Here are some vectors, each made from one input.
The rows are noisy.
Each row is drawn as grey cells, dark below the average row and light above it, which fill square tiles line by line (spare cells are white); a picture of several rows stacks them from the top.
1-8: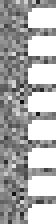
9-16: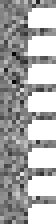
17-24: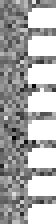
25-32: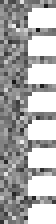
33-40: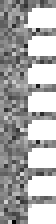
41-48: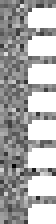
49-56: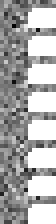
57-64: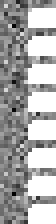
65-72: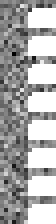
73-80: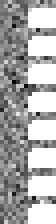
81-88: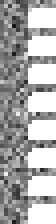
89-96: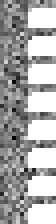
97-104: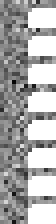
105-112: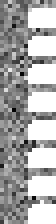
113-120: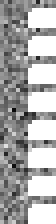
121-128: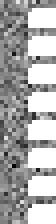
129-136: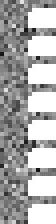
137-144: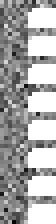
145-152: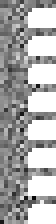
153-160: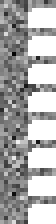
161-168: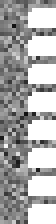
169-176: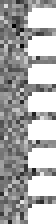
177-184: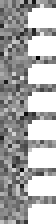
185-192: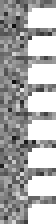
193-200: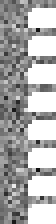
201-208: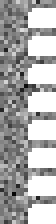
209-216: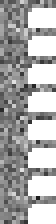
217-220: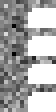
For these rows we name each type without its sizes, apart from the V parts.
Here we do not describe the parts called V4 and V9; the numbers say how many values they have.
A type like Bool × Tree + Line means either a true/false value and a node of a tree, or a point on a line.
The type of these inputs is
Bool × (Circle + V4) + Line + V9.
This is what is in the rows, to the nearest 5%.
About 15% of them hold a point on a line. About 55% of them hold a true/false value, together with either a point on a circle, or a value of V4. The rest hold a value of V9.
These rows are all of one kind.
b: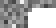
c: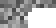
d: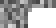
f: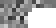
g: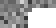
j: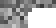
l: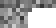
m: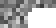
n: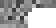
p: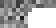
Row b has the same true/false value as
d and g.
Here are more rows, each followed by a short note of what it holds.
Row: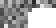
a point on a line
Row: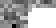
a value of V9
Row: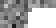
a value of V9
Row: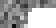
a value of V9
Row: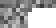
a true/false value and a value of V4
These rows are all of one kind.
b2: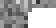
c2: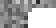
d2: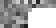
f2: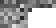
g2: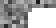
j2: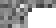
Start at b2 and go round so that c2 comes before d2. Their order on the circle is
b2, c2, j2, g2, d2, f2.
